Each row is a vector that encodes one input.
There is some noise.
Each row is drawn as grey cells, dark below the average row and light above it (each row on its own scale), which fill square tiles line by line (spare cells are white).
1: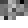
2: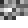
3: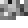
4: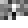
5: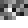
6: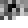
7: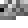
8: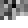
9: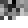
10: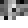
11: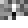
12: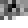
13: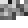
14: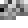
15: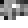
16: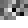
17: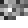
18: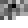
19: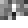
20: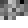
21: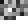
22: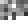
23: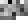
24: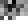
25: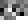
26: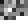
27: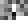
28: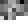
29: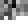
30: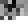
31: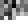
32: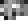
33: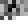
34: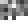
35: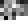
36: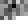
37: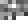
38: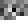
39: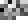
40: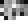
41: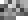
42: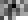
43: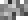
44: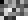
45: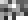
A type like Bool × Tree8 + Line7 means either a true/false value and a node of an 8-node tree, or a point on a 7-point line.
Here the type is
Bool × Bool × Bool + Line4.
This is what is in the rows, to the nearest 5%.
About 25% of them hold a point on a 4-point line. The rest hold three true/false values.
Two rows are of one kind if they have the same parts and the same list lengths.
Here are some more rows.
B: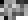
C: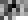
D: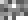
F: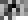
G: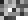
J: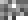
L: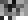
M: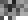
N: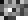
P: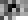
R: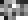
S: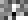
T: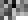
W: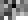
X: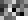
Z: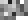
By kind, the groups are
B, D, G, J, N, R, S, X, Z
C, F, L, M, P, T, W

